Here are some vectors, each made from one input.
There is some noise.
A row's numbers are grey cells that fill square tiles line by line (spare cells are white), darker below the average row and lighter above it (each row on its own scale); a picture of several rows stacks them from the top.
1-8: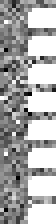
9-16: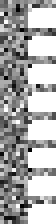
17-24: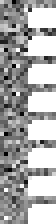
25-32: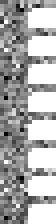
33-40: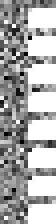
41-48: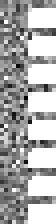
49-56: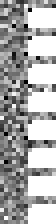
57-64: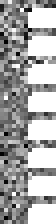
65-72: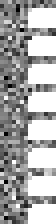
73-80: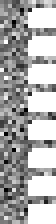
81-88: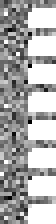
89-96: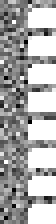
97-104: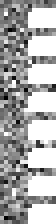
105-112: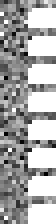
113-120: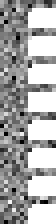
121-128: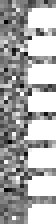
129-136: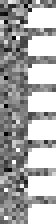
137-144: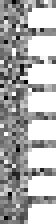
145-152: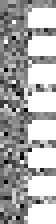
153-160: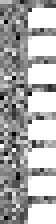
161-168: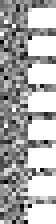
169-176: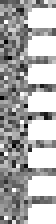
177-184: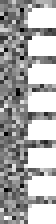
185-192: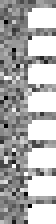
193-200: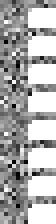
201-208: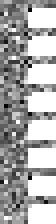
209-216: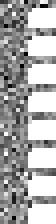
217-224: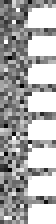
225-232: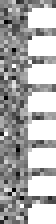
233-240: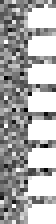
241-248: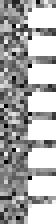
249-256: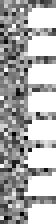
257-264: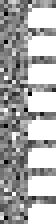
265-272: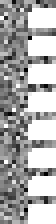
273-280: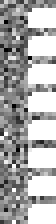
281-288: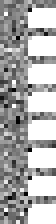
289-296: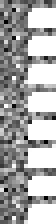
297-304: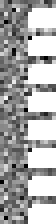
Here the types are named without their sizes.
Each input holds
a list of points on a circle.
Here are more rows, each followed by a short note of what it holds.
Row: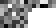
the empty list
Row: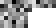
a list of three items
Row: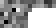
a list of one item
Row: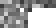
a list of three items
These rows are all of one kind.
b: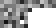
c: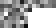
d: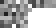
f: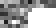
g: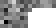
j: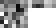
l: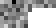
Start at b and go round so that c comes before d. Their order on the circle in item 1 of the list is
b, c, l, j, d, f, g.
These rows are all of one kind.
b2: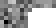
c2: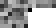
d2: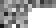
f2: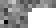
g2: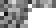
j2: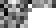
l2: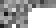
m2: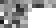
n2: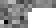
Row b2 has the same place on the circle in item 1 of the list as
f2 and n2.
